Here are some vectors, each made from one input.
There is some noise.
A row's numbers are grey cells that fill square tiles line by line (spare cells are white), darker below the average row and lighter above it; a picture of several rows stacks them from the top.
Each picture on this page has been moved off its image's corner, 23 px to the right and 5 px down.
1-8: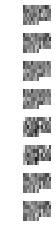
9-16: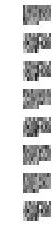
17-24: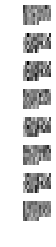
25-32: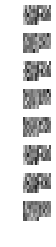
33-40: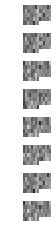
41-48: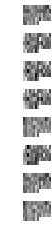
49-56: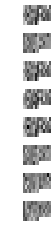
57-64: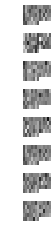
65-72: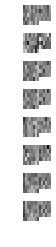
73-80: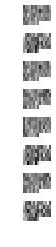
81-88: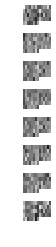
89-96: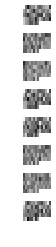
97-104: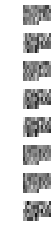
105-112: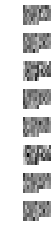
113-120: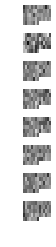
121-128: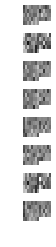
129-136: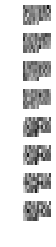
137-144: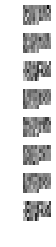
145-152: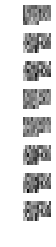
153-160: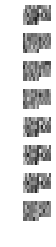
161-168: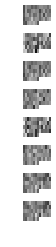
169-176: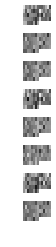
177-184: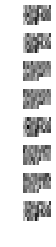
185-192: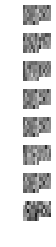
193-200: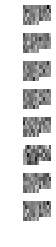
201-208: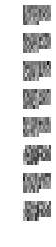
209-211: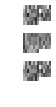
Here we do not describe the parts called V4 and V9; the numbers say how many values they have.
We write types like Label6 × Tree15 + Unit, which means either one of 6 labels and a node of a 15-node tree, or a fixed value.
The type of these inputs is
Bool × Line5 × V4 + V9.
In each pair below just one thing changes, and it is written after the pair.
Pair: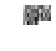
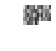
the true/false value
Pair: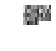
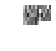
the value of V4
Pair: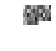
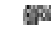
the place on the 5-point line
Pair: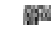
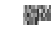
the place on the 5-point line
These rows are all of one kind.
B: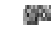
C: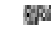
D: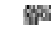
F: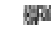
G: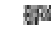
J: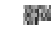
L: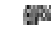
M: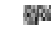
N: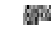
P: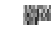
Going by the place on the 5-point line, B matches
D and N.
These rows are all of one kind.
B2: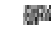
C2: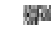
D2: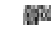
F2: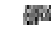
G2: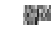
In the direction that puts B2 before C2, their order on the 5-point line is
F2, D2, B2, G2, C2.
